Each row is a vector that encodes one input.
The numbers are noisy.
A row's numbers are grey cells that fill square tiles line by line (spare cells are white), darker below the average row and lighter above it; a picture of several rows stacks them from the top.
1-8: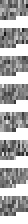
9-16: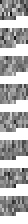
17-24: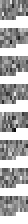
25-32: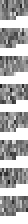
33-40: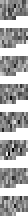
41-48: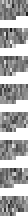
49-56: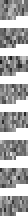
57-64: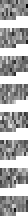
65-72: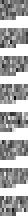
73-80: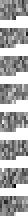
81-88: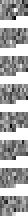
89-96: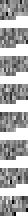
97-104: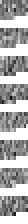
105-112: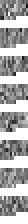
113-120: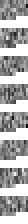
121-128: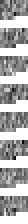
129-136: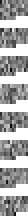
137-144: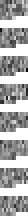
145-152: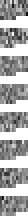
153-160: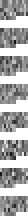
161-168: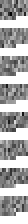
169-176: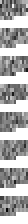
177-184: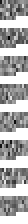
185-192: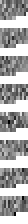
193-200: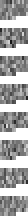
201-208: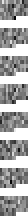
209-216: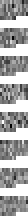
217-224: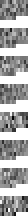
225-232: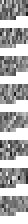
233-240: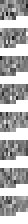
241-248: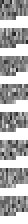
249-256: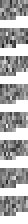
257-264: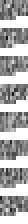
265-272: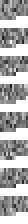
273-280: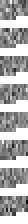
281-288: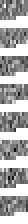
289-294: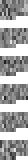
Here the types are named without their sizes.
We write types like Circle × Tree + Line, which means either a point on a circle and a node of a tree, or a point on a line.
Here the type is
(Label + Line) × Line.
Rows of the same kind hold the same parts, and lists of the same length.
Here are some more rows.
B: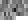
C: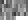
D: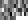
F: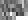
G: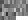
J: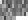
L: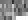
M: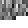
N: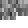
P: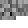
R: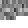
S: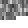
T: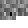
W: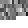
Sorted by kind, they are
B, F, M, R, S, W
C, D, G, J, L, N, P, T

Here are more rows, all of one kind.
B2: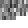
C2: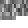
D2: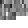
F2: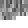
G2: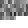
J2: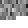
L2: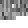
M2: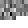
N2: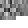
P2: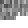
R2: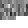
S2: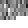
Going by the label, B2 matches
F2, J2, P2 and S2.
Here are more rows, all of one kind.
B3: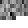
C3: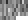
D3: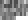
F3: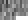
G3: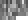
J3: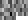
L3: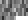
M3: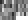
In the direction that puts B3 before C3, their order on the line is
J3, B3, L3, D3, M3, F3, C3, G3.
